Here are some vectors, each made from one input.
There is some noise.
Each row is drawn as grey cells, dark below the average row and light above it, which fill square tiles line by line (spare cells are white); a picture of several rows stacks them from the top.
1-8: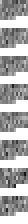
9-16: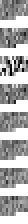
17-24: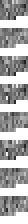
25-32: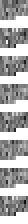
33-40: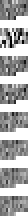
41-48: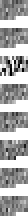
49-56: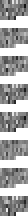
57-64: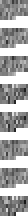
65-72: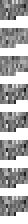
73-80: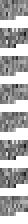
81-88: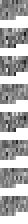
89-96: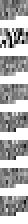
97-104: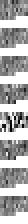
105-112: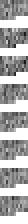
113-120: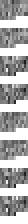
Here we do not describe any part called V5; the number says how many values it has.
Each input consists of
a list of up to two items, each a point on a 4-point line, a true/false value and a value of V5.
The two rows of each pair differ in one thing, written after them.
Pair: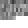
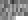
the true/false value in item 1 of the list
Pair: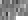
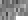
the true/false value in item 2 of the list
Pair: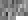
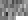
the place on the 4-point line in item 1 of the list
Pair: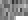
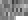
the true/false value in item 1 of the list
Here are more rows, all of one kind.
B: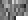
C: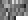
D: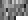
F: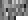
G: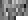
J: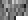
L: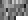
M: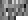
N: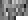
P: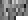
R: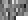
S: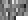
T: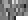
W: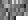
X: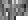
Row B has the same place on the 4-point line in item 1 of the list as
C, S, T and W.
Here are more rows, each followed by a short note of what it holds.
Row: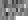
a list of two items
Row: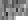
a list of two items
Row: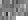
a list of two items
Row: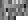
a list of one item
